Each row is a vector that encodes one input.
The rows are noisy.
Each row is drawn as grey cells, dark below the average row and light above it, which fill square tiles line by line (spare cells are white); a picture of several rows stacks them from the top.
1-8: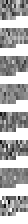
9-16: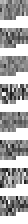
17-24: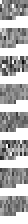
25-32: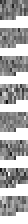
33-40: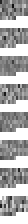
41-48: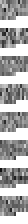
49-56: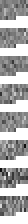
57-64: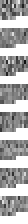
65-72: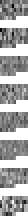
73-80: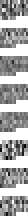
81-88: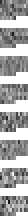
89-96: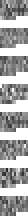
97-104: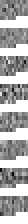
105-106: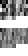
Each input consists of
a list of up to two points on a 6-point line.
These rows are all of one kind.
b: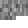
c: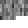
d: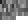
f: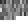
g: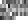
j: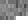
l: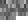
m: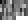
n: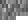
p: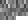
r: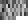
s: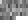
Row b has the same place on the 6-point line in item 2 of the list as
f, l, p and r.
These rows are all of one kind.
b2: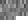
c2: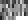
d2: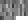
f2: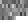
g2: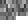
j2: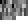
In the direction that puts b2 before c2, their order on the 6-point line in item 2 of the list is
b2, f2, j2, d2, g2, c2.
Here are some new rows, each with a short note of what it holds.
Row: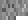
a list of one item
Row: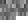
a list of two items
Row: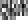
the empty list
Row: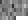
a list of one item
